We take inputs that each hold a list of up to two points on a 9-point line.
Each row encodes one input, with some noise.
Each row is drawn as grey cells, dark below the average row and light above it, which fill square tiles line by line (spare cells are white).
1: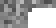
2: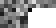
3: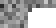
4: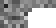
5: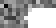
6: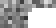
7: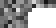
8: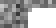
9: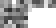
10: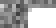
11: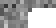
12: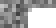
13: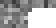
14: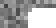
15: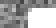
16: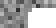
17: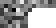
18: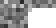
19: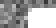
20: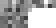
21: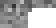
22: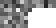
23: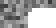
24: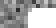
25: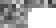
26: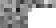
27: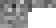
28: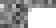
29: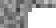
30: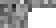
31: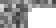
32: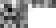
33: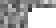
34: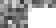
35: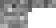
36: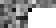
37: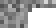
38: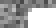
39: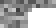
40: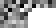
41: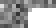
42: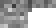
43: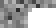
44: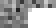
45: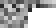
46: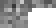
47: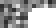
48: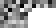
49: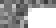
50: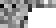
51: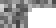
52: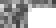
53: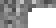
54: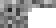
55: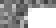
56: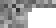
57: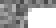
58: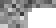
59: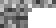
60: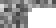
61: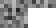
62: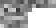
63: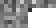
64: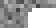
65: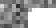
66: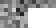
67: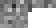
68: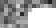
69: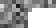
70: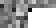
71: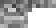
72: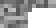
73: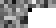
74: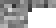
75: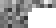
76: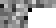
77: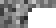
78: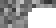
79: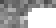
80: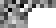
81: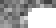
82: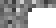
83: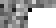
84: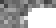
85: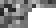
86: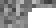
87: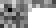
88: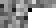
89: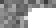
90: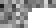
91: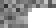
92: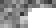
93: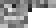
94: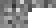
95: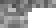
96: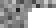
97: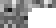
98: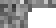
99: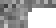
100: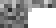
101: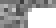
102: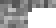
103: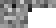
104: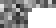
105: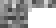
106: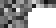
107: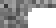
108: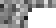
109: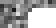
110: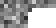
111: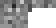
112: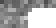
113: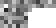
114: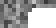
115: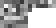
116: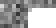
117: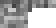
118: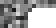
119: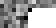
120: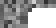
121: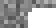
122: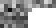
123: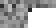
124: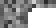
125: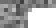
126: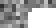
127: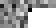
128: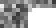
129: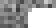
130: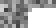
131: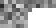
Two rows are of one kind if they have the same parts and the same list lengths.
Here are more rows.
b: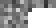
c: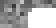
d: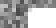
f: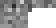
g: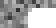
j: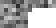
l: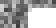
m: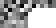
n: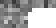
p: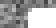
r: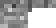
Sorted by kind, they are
b, c, d, f, j, l, n, p, r
g
m

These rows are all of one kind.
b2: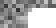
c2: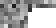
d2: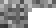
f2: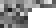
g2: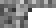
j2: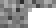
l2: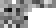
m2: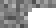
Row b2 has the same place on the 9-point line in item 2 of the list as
c2 and f2.
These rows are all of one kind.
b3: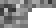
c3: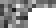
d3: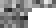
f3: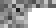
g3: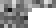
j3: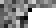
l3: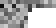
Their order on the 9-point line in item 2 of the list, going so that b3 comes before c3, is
b3, f3, g3, d3, j3, l3, c3.
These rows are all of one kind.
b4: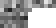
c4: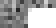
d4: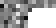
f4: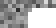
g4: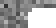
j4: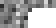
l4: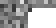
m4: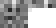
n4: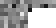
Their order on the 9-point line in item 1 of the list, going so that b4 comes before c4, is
b4, m4, c4, g4, f4, n4, l4, j4, d4.
